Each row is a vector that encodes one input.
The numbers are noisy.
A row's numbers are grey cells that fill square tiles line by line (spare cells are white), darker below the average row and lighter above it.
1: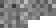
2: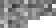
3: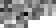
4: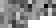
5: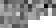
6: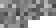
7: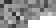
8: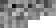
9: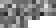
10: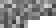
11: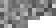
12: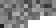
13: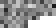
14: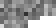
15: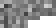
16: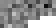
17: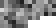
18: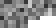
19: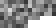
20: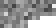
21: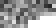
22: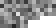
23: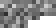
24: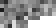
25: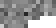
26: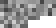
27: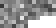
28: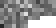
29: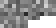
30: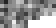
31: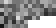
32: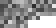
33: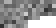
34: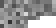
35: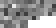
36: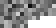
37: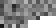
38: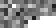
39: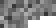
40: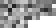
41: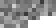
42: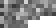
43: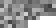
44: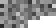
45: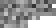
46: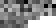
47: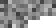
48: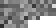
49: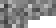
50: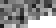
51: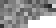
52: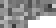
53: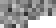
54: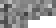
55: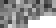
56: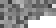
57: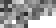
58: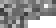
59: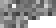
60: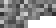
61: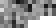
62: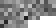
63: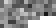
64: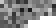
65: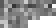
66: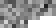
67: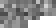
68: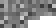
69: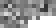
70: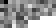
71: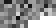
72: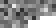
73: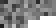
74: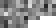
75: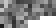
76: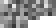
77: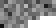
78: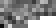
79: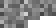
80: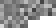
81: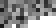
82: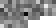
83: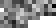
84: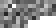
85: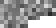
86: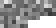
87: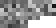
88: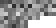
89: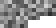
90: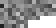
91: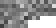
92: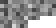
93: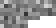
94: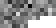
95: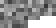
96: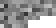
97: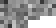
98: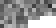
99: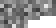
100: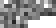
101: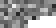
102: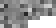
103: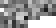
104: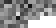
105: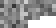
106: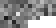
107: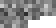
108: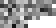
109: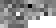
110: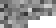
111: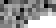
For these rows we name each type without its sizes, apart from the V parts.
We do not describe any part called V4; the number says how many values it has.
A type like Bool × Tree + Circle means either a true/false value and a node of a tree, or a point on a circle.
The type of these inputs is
(Bool × Circle + Unit) × V4.
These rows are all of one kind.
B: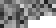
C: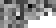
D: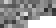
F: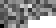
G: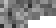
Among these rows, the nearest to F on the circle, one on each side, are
B and G.
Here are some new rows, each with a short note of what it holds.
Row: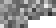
a value of V4
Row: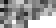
a value of V4
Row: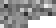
a value of V4
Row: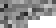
a value of V4
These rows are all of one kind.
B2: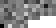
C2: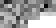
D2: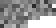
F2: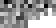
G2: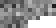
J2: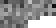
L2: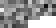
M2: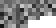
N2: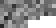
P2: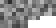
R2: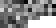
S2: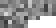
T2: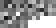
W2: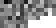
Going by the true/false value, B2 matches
D2, M2 and N2.
